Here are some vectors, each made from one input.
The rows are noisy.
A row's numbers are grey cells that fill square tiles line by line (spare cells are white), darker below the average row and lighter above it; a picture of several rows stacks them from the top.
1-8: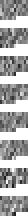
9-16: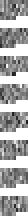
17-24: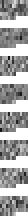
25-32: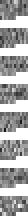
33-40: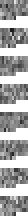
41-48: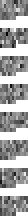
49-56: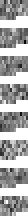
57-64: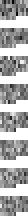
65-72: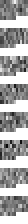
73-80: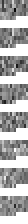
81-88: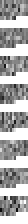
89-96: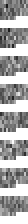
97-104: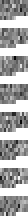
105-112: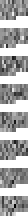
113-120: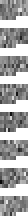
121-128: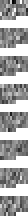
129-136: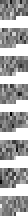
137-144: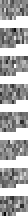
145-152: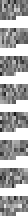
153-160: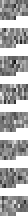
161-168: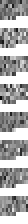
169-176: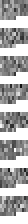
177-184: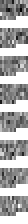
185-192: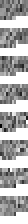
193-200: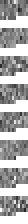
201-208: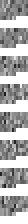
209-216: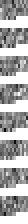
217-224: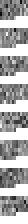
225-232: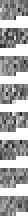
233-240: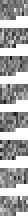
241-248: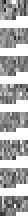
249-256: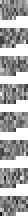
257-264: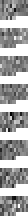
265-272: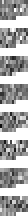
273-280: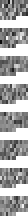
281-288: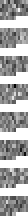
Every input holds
one of 8 labels, a point on each of two 4-point lines and a true/false value, together with either a node of a 9-node tree, or a node of a 13-node tree.
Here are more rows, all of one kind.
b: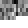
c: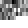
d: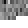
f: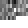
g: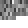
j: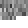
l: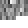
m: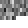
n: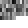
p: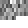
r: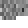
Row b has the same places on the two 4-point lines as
c, f, g and m.
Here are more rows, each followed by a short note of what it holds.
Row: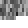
one of 8 labels, a point on each of two 4-point lines, a node of a 9-node tree and a true/false value
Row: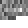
one of 8 labels, a point on each of two 4-point lines, a node of a 9-node tree and a true/false value
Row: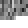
one of 8 labels, a point on each of two 4-point lines, a node of a 9-node tree and a true/false value
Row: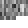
one of 8 labels, a point on each of two 4-point lines, a node of a 13-node tree and a true/false value
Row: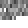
one of 8 labels, a point on each of two 4-point lines, a node of a 13-node tree and a true/false value
